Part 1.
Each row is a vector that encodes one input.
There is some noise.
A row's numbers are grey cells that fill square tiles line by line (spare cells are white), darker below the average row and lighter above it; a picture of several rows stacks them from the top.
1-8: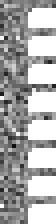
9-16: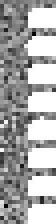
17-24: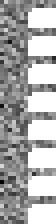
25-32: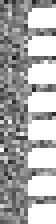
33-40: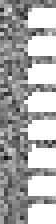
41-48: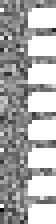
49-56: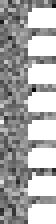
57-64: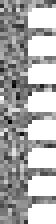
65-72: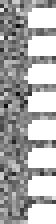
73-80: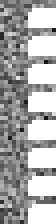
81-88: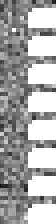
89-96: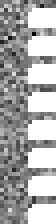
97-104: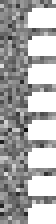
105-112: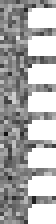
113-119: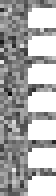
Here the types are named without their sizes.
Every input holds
either a label, or a point on a line.
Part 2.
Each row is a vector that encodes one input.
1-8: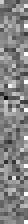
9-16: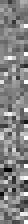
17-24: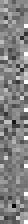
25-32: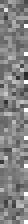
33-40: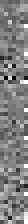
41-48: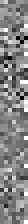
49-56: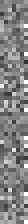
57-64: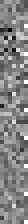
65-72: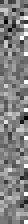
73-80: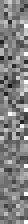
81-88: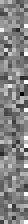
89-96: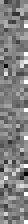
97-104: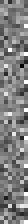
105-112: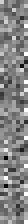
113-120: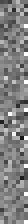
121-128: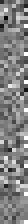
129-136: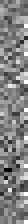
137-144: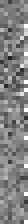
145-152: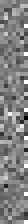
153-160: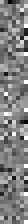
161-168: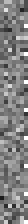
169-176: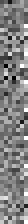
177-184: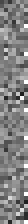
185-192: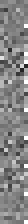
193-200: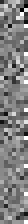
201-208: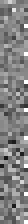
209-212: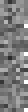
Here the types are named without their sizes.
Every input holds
a node of a tree and a true/false value.
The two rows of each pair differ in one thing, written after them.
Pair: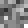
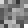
the true/false value
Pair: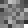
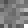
the true/false value
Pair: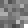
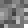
the node of the tree
